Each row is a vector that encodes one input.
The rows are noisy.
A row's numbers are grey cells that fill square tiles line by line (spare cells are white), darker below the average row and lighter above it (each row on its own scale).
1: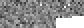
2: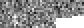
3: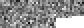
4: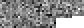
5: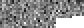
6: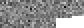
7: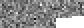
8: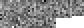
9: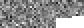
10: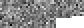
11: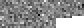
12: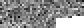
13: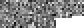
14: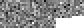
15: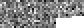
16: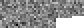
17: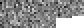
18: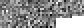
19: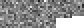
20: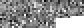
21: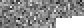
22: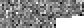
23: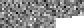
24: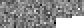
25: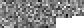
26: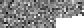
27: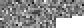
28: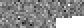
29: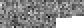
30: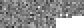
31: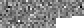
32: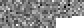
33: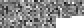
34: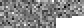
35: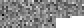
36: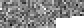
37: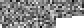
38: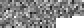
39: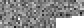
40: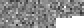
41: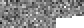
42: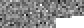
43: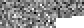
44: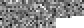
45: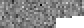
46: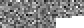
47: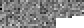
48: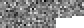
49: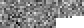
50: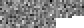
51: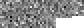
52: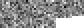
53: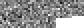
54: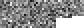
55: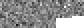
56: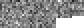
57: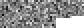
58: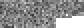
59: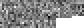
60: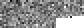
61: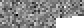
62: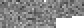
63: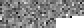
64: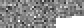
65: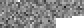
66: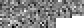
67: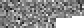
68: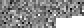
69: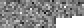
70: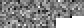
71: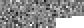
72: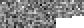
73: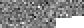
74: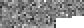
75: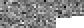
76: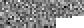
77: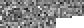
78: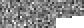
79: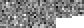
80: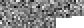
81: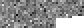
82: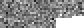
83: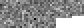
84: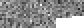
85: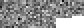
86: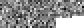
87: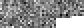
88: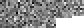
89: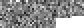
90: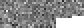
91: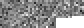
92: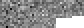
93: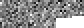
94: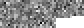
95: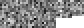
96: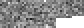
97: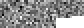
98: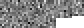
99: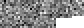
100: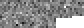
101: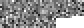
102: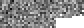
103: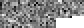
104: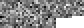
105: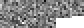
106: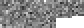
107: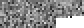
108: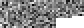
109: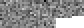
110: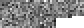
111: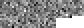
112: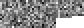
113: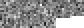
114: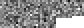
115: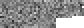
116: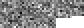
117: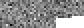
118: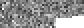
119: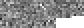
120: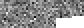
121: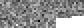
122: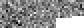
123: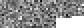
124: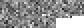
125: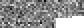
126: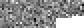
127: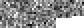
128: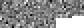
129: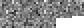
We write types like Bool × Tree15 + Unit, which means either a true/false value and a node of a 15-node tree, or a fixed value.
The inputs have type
(Bool × Bool × Bool + Label8) × Label8 + Unit.
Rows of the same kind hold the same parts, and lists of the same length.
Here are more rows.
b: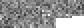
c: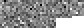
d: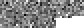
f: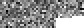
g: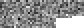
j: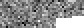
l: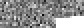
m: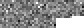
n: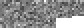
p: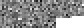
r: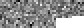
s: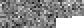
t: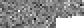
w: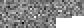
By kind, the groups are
b, d, g, m, n
c, f, j, l, r, s, t, w
p

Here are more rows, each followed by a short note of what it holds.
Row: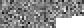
one of 8 labels and three true/false values
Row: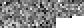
two labels (each one of 8)
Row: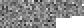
a fixed value
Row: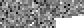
one of 8 labels and three true/false values
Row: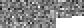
two labels (each one of 8)
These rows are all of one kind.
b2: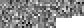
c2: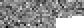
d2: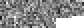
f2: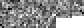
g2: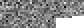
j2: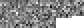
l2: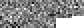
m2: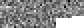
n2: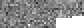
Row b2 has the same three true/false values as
j2 and n2.
